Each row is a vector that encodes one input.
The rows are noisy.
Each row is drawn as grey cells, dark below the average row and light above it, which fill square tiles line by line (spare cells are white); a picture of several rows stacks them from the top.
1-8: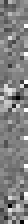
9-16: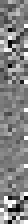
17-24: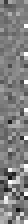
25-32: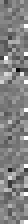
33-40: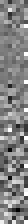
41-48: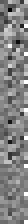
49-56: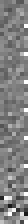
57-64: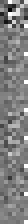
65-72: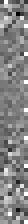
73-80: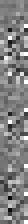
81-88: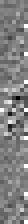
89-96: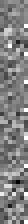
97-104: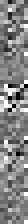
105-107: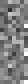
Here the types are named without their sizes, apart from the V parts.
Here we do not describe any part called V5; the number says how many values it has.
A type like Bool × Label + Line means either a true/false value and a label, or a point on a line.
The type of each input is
Line + List(Bool × V5).
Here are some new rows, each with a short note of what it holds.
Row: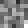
the empty list
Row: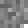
a list of two items
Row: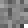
a list of one item
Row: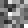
a list of two items
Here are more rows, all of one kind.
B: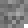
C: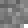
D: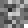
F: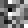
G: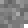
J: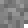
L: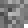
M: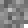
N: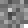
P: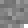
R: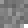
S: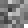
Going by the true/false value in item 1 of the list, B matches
C, N and R.
